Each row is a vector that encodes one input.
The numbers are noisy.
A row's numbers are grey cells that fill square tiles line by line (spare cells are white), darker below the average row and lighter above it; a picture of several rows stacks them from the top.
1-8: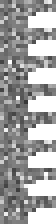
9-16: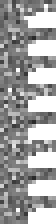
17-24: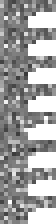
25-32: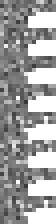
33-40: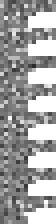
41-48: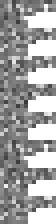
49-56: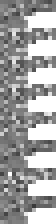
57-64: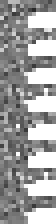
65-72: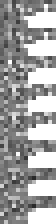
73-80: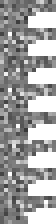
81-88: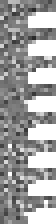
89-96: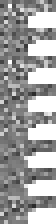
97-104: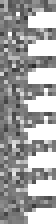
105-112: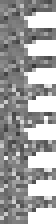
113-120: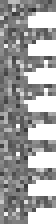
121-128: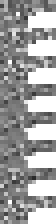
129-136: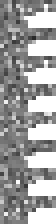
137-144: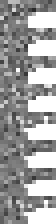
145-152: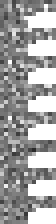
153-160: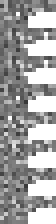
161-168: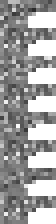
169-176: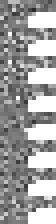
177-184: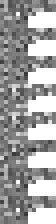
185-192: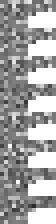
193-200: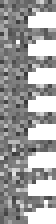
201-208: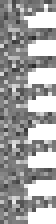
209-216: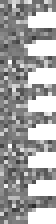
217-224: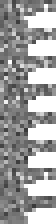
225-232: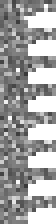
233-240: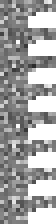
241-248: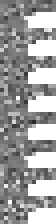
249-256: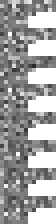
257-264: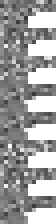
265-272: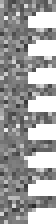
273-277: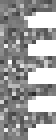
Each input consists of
a point on a 9-point circle.
